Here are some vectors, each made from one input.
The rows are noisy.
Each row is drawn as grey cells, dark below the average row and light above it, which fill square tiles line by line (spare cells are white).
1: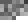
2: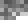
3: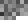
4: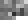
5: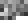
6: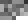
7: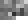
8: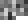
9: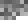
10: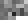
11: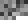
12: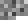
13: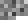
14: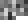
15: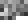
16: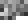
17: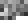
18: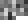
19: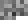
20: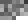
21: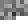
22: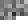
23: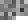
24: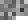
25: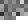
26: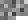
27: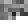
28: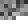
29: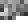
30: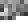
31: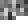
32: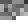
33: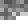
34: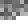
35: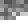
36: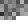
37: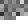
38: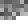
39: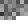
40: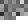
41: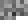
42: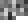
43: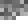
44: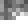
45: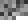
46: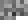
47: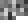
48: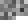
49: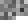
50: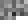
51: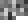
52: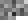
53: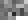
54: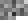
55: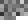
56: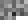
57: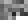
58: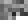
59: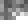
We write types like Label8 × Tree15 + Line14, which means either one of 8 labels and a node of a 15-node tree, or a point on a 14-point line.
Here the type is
Bool × (Tree8 + Unit).
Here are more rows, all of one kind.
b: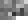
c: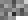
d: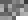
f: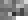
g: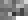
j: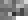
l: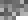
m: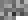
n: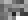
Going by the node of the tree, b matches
f, g and j.
